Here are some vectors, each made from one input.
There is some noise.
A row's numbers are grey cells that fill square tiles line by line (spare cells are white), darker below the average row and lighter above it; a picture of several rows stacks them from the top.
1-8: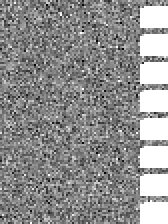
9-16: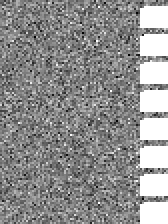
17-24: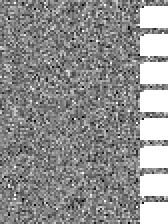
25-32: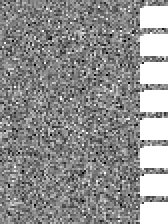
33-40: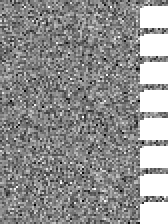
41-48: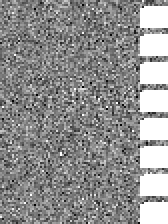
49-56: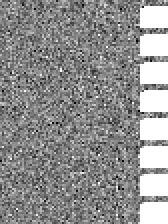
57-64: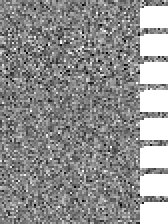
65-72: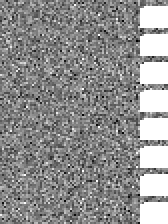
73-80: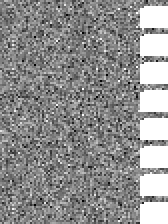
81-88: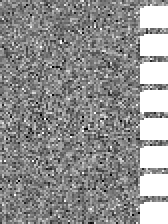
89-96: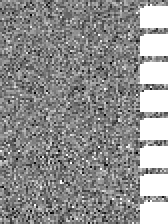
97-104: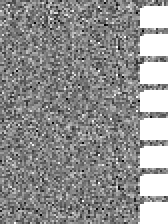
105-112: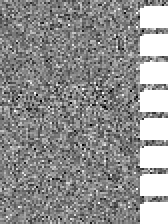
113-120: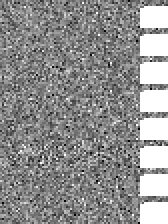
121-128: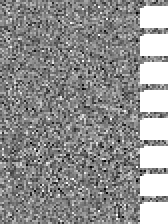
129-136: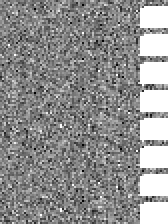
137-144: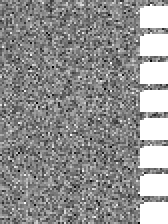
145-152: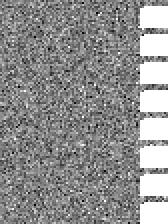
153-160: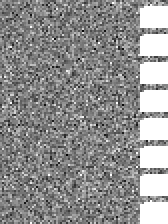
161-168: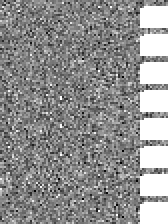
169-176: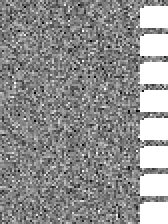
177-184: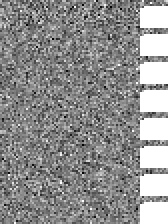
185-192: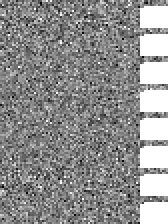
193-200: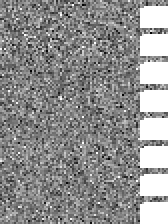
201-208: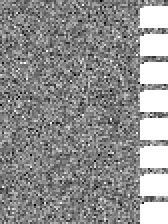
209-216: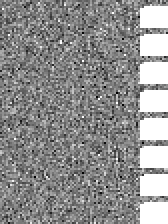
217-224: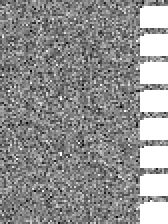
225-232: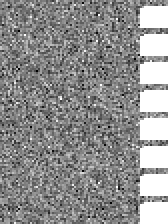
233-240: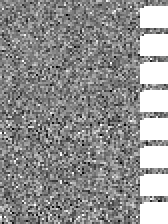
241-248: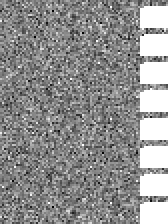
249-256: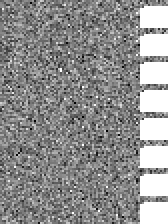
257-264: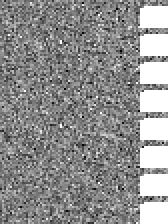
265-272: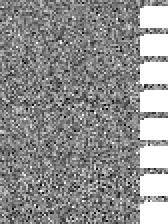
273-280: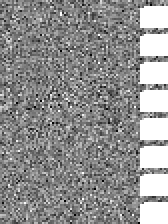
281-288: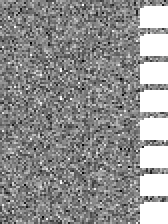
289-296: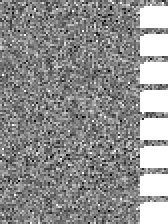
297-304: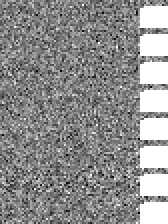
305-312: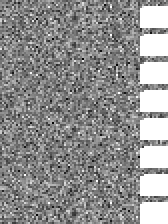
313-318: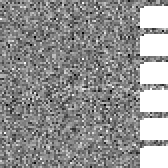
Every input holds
a point on a 9-point circle, a point on an 11-point circle and a true/false value.
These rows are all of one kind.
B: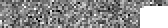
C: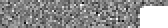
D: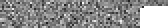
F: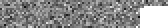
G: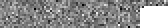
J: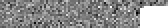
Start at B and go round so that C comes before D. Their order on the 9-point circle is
B, J, C, F, G, D.
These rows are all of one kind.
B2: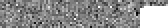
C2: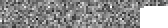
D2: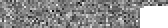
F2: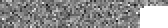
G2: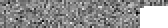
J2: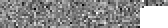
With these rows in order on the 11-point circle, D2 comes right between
F2 and J2.
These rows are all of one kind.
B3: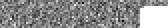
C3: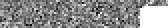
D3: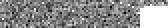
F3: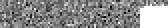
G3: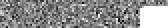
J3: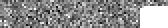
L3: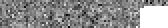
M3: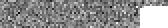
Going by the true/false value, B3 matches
L3 and M3.
